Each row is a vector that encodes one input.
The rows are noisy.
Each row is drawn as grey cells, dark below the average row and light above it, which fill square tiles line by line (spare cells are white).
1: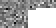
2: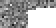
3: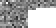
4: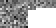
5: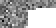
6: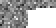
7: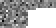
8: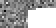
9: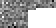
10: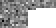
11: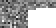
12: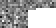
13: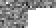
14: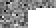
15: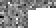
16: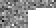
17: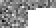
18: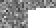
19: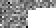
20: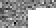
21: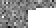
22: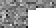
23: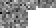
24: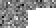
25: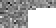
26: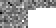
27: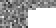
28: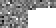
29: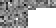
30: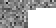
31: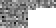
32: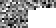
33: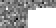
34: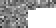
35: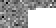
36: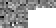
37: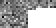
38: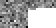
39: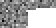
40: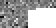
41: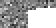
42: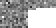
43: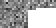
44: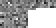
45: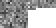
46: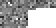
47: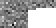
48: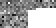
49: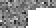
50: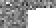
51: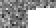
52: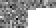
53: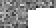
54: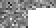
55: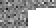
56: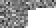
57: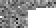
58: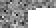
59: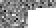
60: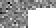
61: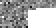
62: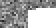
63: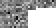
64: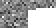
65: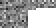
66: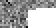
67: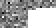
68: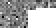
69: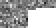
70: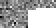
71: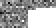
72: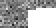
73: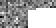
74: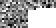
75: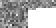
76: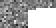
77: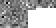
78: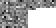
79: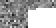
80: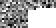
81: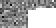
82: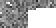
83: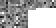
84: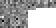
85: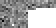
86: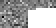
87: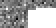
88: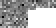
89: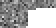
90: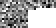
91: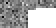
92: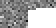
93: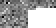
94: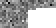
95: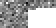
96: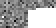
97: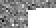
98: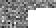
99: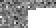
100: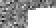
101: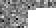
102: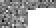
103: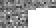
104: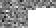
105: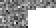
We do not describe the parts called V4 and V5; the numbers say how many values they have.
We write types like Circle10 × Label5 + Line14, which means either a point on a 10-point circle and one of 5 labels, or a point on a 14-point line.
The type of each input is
Bool × Bool × Bool × Bool × Circle6 × Line3 × Line3 × V4 × V5 + Unit.
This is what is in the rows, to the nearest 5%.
About 95% of them hold a point on a 6-point circle, a point on each of two 3-point lines, four true/false values, a value of V4 and a value of V5. The rest hold a fixed value.
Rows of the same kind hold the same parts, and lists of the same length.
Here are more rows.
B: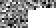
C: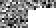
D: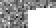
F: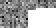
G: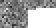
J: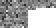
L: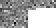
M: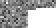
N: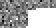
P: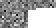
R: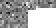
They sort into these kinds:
B, C
D, F, G, J, L, M, N, P, R

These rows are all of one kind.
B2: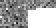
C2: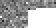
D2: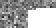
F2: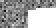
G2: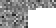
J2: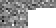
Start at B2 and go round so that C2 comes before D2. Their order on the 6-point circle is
B2, F2, C2, J2, G2, D2.
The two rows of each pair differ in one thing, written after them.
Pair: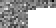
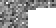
the value of V4
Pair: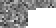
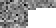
the value of V5
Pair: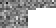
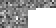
the place on the 6-point circle
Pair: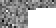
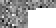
the place on one of the two 3-point lines
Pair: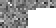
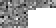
the value of V5
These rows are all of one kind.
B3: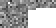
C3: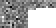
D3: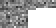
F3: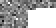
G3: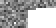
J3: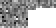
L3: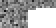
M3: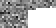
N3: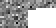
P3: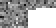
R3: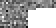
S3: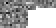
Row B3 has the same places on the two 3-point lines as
D3, L3, M3 and N3.
